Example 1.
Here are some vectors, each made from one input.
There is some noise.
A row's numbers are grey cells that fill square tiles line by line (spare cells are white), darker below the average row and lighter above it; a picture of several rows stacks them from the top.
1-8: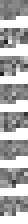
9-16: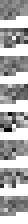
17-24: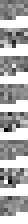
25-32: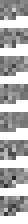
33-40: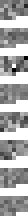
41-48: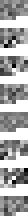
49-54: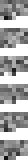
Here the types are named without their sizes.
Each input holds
a point on a line.
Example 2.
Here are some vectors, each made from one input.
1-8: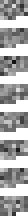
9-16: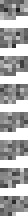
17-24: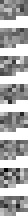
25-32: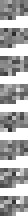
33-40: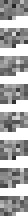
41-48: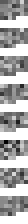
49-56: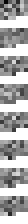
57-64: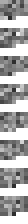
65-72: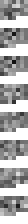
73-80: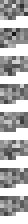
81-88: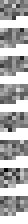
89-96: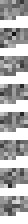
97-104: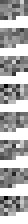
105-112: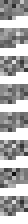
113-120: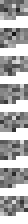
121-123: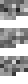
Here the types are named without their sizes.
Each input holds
a point on each of two lines.
